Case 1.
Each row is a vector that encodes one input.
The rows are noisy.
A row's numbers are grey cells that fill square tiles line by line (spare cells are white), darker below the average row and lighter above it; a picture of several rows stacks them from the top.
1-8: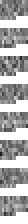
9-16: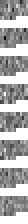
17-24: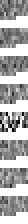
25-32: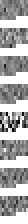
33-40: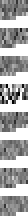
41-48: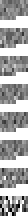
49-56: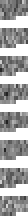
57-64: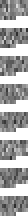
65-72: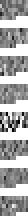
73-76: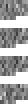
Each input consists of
either a point on a 9-point circle and a node of a 7-node tree, or a fixed value.
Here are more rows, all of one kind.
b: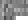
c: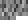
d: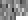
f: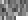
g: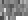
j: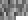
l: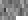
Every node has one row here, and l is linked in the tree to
b, f and j.
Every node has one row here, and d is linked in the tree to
b.
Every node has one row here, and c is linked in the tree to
f.
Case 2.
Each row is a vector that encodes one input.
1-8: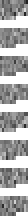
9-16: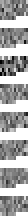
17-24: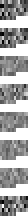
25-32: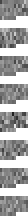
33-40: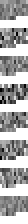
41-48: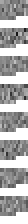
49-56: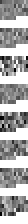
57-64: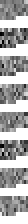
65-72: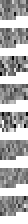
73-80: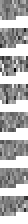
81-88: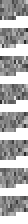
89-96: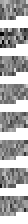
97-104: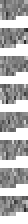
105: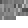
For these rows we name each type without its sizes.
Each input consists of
a list of points on a circle.
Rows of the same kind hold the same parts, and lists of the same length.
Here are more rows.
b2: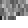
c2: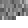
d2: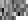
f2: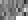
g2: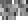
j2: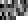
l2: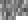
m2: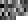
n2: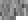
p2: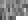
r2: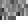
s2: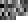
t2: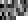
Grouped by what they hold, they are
b2, c2, d2, g2, l2, n2, p2, r2
f2
j2, m2, s2, t2

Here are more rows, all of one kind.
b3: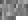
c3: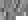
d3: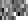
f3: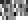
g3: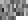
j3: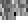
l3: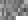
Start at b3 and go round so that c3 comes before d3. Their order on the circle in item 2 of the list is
b3, f3, g3, j3, c3, d3, l3.
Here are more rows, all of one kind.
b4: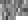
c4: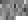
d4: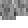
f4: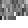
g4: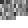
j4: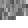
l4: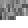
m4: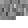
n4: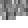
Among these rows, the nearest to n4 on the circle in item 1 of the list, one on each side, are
b4 and m4.
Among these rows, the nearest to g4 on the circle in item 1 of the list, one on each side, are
f4 and j4.
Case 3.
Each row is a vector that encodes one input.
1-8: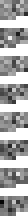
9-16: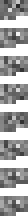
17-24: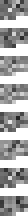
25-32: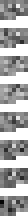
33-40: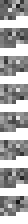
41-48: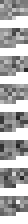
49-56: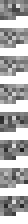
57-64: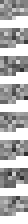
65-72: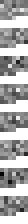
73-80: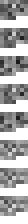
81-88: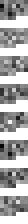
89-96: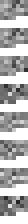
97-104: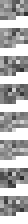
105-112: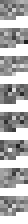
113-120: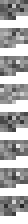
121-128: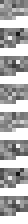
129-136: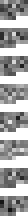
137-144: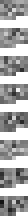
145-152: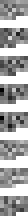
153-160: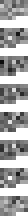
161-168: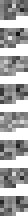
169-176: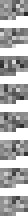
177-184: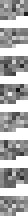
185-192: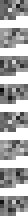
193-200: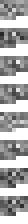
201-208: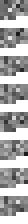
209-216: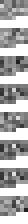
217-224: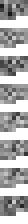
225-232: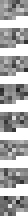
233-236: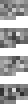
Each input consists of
either a point on a 6-point circle, or a point on an 8-point circle.
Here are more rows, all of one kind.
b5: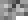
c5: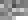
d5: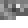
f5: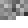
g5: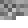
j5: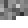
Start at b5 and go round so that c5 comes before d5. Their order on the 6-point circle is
b5, c5, g5, j5, d5, f5.
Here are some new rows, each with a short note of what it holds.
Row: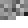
a point on a 6-point circle
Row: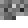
a point on an 8-point circle
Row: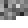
a point on a 6-point circle
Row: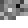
a point on an 8-point circle
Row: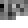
a point on an 8-point circle
